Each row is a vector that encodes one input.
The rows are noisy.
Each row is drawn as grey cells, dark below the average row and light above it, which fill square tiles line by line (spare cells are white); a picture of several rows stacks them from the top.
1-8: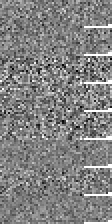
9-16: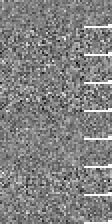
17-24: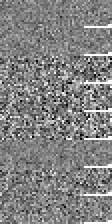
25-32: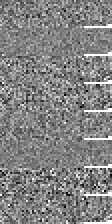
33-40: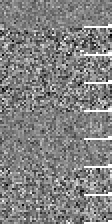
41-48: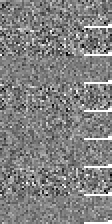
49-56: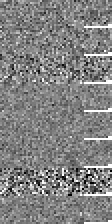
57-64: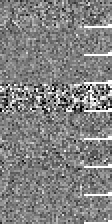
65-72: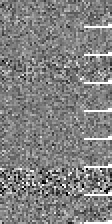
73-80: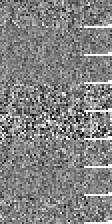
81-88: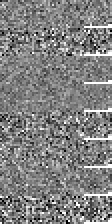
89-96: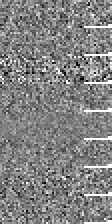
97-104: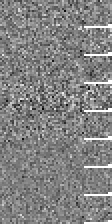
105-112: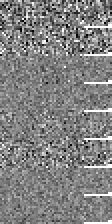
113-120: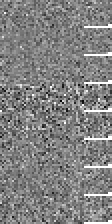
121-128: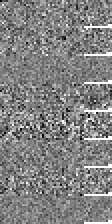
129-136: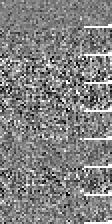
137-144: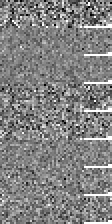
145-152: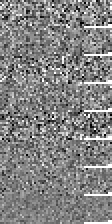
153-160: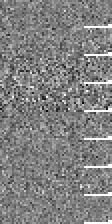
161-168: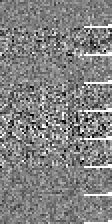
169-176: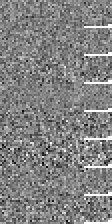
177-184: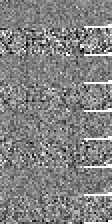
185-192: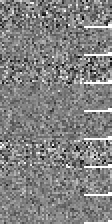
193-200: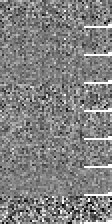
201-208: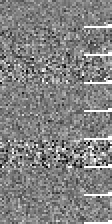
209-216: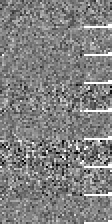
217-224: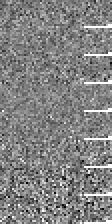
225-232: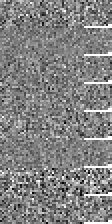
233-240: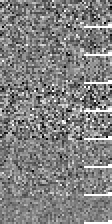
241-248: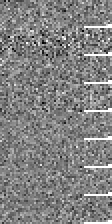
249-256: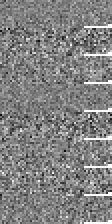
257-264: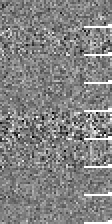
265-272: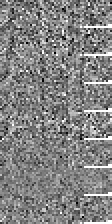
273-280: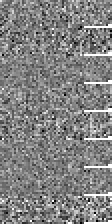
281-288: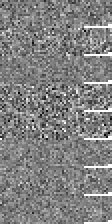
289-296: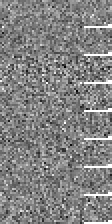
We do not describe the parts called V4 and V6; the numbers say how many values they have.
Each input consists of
either a node of a 10-node tree, or a node of an 11-node tree, or four true/false values, or a value of V4 and a value of V6.
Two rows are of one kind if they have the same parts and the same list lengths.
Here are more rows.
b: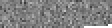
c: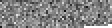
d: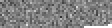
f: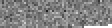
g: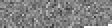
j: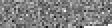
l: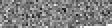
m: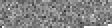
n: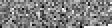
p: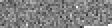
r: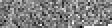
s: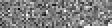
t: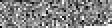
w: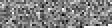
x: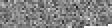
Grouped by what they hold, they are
b, j, n, w, x
c, f, l, t
d, m, p, r
g, s

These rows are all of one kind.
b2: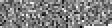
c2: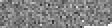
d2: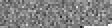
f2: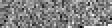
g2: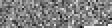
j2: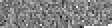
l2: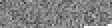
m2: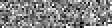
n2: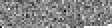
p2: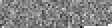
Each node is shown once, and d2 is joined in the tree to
b2, j2 and m2.
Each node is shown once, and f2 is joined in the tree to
g2, j2 and l2.
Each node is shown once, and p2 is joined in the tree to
c2.
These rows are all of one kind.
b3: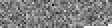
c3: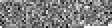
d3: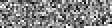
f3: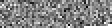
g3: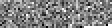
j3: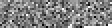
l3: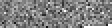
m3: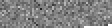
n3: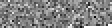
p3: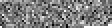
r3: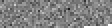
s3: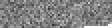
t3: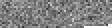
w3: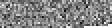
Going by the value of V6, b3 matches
g3, j3, n3 and t3.
